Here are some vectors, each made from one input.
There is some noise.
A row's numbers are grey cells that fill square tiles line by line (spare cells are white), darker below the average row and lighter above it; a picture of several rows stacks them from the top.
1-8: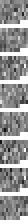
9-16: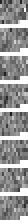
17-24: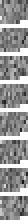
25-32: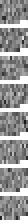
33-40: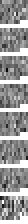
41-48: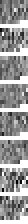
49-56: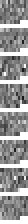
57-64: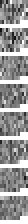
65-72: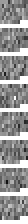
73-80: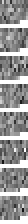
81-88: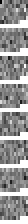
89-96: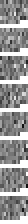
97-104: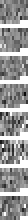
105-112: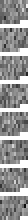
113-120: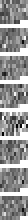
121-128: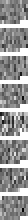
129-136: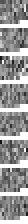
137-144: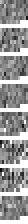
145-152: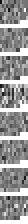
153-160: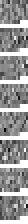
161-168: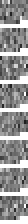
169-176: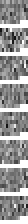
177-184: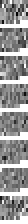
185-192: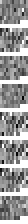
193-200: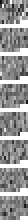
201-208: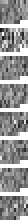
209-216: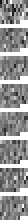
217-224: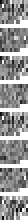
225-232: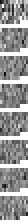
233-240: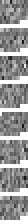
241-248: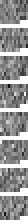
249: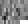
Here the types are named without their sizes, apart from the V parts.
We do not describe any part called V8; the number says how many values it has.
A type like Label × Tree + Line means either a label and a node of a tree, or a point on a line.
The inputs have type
Label × Line × (Line + List(V8)) + Tree.
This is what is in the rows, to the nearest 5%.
About 90% of them hold a label and a point on a line, together with either a point on a line, or a list of values of V8. The rest hold a node of a tree.
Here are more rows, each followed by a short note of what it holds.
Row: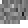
a label and a point on a line, together with a list of one item
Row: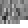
a label and a point on a line, together with the empty list
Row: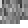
a label and a point on a line, together with a list of two items
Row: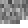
a label and a point on a line, together with a list of two items
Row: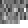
a label and a point on each of two lines
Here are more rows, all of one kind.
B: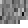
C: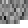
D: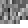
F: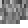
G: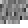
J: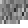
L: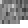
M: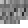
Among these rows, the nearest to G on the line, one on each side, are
J and L.
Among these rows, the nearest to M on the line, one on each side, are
C and J.
